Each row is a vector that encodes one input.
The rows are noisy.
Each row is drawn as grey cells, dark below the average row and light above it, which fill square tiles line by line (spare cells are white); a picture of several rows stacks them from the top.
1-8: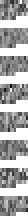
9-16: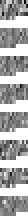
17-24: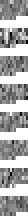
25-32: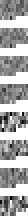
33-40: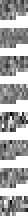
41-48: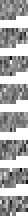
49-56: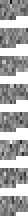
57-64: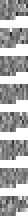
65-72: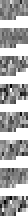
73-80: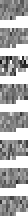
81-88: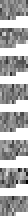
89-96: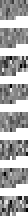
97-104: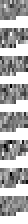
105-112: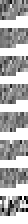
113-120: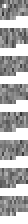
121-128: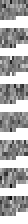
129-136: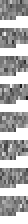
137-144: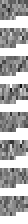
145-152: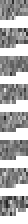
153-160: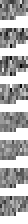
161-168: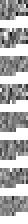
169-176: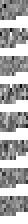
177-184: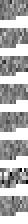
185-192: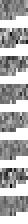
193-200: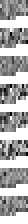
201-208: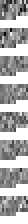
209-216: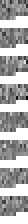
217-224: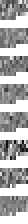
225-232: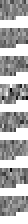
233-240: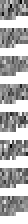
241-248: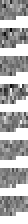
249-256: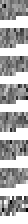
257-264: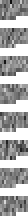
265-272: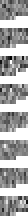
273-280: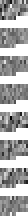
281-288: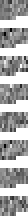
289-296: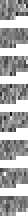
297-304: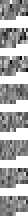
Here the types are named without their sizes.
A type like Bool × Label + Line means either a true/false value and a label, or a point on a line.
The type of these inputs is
(Bool × Bool × Bool × Bool + Line × Line) × Line.
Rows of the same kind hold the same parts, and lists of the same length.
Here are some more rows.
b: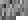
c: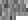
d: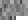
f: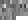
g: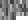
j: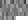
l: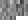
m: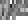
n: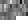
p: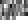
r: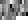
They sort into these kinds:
b, f, g, j, m, p
c, d, l, n, r

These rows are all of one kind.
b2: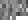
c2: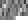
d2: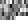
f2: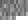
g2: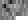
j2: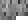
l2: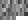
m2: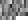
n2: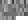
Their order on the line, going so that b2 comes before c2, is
m2, l2, j2, n2, d2, b2, f2, g2, c2.
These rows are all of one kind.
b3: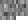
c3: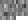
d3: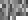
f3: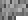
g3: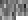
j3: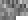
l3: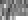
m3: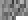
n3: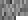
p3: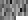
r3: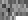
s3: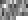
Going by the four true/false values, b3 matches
c3, g3 and l3.
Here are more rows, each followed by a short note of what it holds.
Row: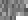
a point on each of three lines
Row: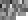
a point on a line and four true/false values
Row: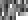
a point on each of three lines
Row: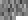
a point on each of three lines
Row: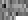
a point on a line and four true/false values
